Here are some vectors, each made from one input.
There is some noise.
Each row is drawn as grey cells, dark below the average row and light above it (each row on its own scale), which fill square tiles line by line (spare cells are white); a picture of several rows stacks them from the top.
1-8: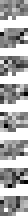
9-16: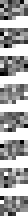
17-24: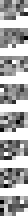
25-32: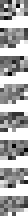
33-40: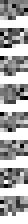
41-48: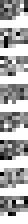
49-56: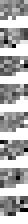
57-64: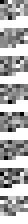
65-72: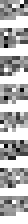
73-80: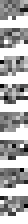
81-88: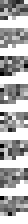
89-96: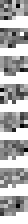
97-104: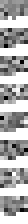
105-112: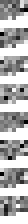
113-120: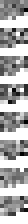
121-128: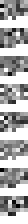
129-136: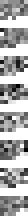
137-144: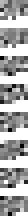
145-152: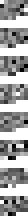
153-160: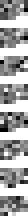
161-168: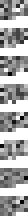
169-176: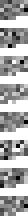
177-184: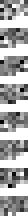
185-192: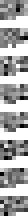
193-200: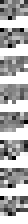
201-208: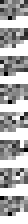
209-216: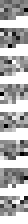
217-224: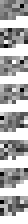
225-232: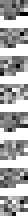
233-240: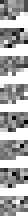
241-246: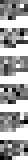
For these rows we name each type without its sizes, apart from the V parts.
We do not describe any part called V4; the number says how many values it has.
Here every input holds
a label, together with either three true/false values, or a value of V4.
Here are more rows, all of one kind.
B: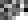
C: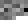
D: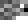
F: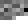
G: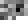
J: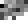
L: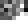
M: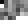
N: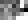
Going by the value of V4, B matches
J and L.
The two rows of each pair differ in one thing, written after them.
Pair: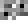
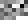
one of the three true/false values
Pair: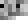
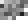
one of the three true/false values
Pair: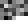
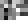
one of the three true/false values
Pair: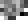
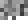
the label
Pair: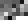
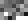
one of the three true/false values
